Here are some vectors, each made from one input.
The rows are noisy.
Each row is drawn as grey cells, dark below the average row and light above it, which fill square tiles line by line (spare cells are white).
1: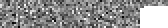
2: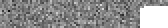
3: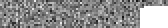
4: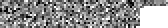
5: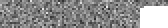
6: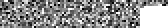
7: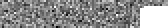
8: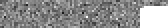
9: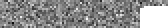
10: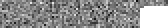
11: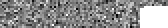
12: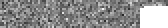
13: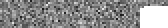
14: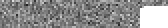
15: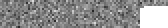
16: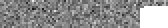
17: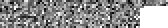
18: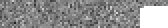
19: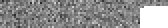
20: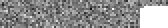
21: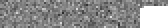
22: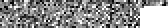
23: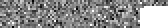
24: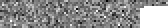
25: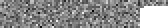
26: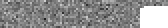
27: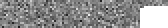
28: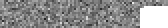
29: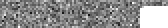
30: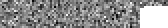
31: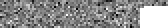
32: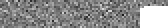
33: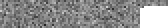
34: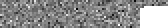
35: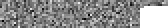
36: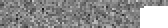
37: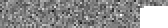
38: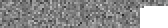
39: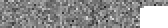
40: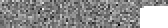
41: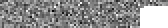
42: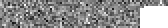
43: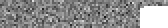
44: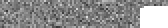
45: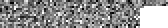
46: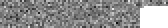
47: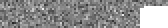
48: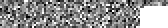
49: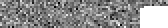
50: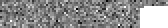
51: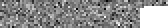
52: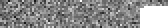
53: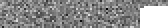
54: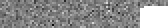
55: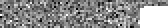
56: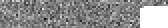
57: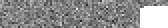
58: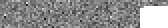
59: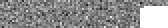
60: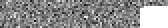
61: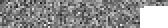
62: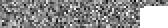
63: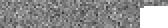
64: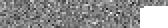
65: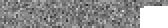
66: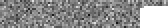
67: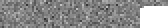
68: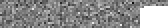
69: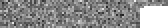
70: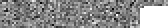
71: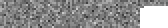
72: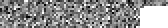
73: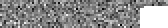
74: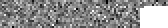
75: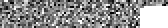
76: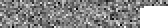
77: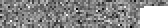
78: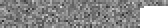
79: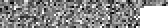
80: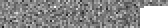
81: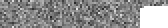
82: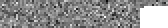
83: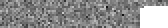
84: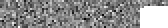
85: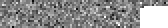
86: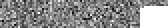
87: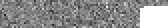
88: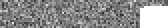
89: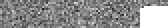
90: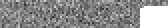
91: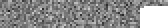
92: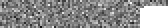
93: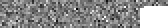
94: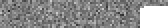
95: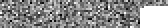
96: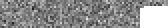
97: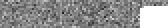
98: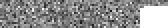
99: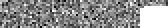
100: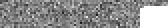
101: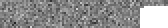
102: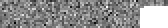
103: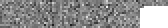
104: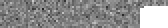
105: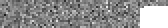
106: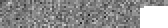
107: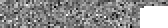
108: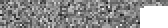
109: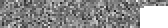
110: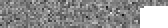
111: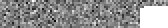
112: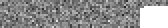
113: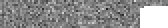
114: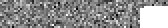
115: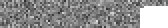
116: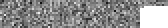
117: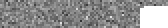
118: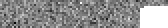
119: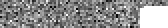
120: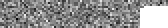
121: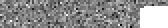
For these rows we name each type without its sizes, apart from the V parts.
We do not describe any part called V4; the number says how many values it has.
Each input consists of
a list of items, each a label and a value of V4.
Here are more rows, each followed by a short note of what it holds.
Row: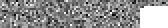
a list of one item
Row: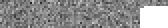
a list of two items
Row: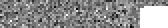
a list of one item
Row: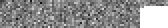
a list of two items
